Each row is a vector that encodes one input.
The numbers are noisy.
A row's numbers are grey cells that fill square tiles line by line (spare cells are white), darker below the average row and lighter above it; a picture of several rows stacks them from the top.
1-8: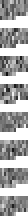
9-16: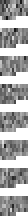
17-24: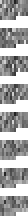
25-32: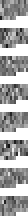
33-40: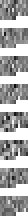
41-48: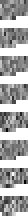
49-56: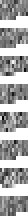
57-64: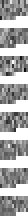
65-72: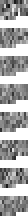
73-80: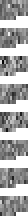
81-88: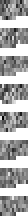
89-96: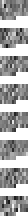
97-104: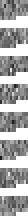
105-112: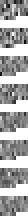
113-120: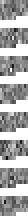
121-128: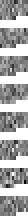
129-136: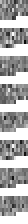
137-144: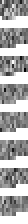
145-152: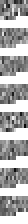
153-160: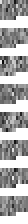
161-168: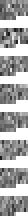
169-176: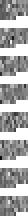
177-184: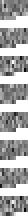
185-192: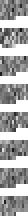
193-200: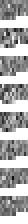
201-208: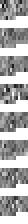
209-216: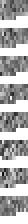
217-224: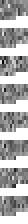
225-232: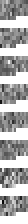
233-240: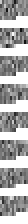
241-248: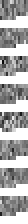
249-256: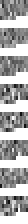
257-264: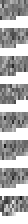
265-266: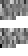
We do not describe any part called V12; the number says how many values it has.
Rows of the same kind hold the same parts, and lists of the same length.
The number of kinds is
2.
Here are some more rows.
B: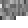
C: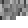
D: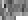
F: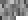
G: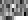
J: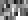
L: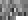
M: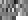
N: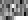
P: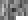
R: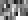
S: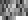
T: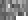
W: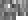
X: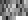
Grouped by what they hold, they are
B, C, D, F, L, M, P, T, W
G, J, N, R, S, X

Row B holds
one of 5 labels, a node of a 13-node tree, a true/false value and a value of V12.
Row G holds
one of 5 labels.
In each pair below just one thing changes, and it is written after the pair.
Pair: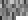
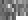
the label
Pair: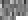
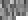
the value of V12
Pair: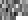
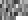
the true/false value
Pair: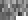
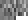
the value of V12
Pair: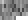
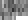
the value of V12
